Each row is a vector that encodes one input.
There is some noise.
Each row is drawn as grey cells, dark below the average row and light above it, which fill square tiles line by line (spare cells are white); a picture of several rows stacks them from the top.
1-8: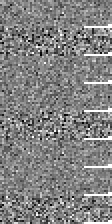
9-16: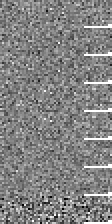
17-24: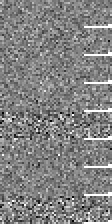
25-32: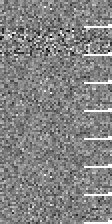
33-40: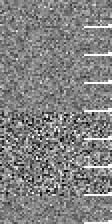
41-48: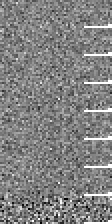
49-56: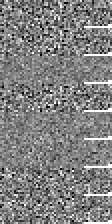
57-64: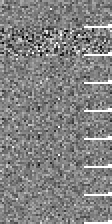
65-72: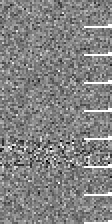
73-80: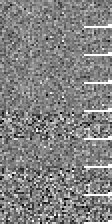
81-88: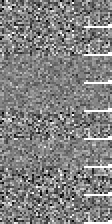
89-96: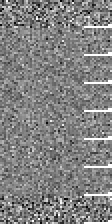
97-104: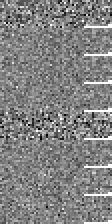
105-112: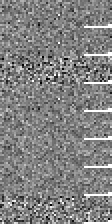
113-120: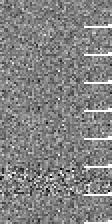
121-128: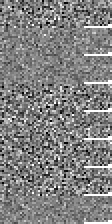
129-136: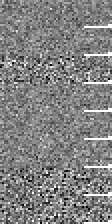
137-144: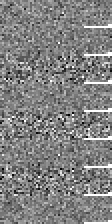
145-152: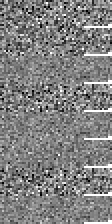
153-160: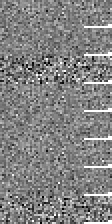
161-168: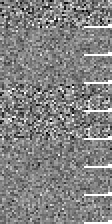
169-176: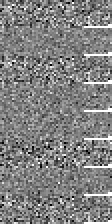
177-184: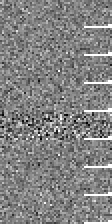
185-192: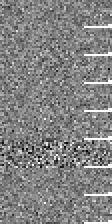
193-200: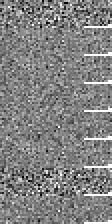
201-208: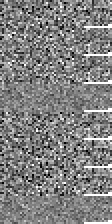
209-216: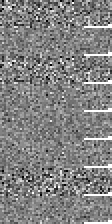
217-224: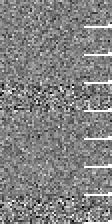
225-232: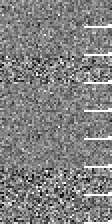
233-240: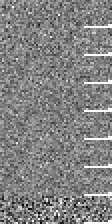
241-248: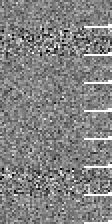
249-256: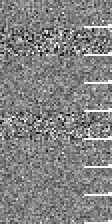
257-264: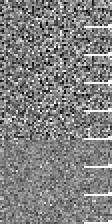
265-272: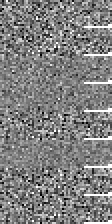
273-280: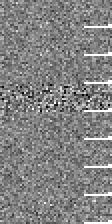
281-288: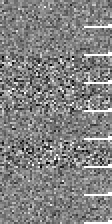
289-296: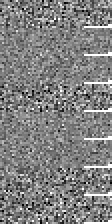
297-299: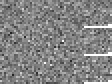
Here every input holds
either a point on each of two 7-point lines, a node of each of two 9-node trees and a true/false value, or a list of up to two points on a 4-point line.
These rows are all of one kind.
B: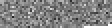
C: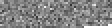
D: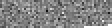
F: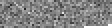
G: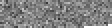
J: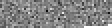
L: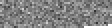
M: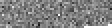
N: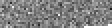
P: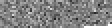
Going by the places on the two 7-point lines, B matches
L and N.
